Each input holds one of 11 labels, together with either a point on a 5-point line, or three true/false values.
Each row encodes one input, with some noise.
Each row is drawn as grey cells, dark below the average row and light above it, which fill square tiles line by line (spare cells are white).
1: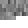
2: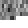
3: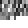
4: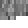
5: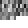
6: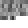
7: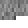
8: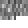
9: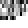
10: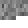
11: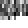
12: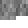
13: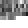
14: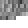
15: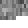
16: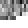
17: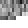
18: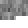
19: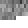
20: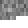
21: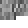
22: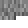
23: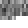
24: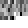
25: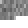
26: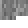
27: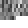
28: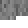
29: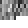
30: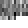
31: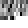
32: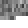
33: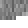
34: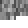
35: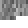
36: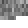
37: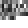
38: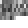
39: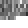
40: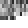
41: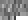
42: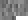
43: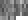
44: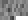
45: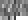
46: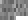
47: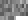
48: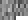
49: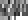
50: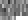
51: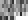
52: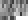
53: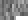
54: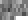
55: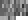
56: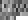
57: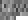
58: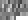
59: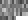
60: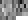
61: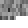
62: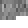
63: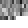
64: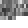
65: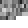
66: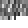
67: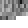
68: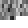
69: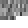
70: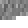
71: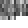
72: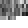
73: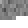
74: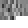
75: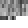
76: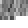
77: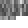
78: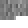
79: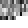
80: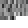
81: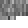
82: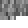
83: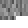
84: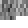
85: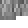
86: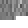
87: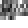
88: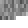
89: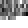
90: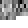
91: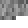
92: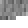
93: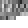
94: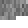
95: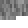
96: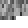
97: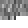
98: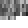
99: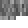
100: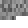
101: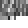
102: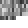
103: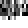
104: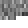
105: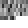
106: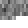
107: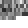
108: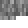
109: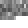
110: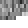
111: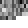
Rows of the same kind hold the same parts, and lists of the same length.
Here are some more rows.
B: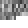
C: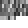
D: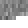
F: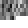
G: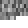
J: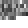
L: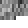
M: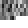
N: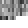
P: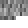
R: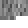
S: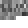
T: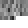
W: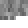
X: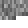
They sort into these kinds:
B, D, J, L, N, S, W, X
C, F, G, M, P, R, T

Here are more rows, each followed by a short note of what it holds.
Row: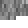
one of 11 labels and a point on a 5-point line
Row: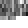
one of 11 labels and a point on a 5-point line
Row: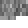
one of 11 labels and a point on a 5-point line
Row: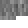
one of 11 labels and a point on a 5-point line
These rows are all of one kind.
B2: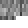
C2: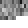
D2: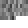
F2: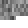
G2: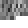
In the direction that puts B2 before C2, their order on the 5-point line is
B2, G2, D2, C2, F2.
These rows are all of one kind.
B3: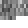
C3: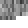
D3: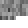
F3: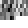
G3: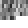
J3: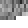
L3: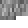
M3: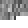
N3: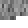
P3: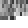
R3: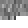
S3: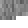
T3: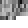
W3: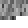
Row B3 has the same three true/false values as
C3, F3 and S3.
